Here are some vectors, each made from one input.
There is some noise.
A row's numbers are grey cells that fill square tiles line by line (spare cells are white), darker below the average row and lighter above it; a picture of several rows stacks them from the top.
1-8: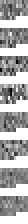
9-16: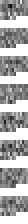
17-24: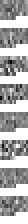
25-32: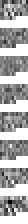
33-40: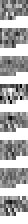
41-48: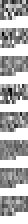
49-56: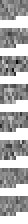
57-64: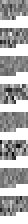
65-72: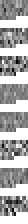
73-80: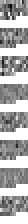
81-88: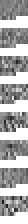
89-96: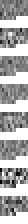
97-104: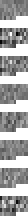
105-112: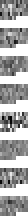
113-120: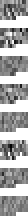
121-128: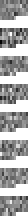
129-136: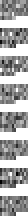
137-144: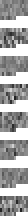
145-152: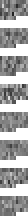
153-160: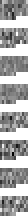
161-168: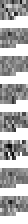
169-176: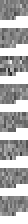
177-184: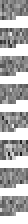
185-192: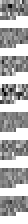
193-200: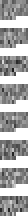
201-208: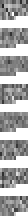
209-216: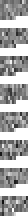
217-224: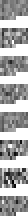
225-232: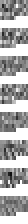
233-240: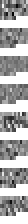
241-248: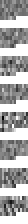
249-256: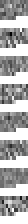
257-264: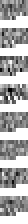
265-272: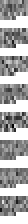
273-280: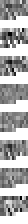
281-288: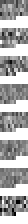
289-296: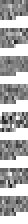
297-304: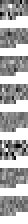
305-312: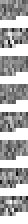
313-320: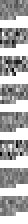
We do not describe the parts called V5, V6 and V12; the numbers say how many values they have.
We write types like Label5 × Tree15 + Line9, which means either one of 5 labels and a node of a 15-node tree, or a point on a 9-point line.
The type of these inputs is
Label10 × (Line8 + V5) × V6 + Line9 + V12.
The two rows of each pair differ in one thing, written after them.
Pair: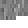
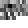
the label
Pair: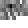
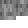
the label
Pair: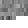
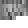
the label
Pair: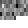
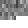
the label
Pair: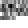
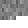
the label
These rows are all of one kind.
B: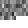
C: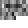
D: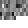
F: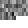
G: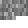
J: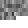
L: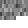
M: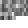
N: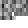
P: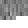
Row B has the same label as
D and L.
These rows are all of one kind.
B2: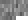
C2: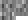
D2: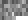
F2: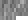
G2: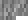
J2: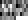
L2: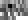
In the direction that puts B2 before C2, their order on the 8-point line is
J2, B2, D2, L2, F2, C2, G2.
